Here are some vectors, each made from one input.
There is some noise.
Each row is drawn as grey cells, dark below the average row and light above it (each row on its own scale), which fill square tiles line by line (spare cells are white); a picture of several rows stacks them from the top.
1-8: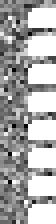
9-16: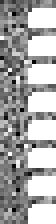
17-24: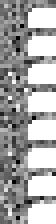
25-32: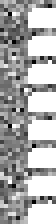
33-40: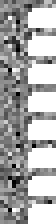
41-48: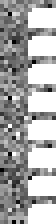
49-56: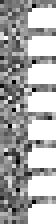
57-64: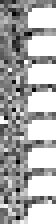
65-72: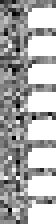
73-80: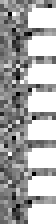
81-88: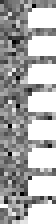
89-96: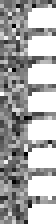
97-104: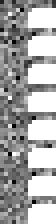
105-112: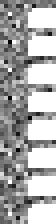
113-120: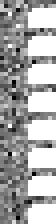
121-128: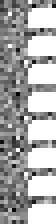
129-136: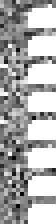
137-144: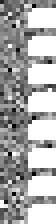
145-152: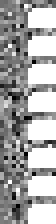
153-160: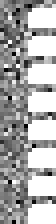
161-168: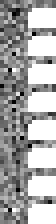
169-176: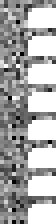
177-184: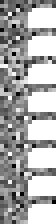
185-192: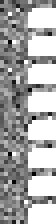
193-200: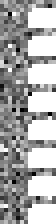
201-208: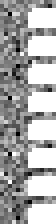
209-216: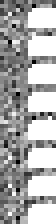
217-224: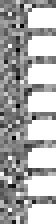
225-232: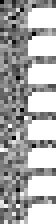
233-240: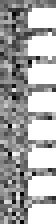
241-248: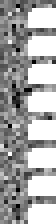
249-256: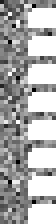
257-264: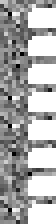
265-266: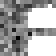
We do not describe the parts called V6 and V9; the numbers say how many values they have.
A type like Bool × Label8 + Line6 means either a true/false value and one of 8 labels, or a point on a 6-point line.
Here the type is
Tree11 × (Tree11 + V9) + V6.
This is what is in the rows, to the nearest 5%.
About 85% of them hold a node of an 11-node tree, together with either a node of an 11-node tree, or a value of V9. The rest hold a value of V6.
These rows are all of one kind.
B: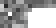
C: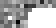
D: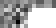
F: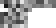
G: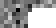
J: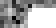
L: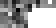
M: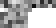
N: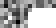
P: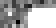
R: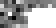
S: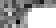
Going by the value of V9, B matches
L, P and S.
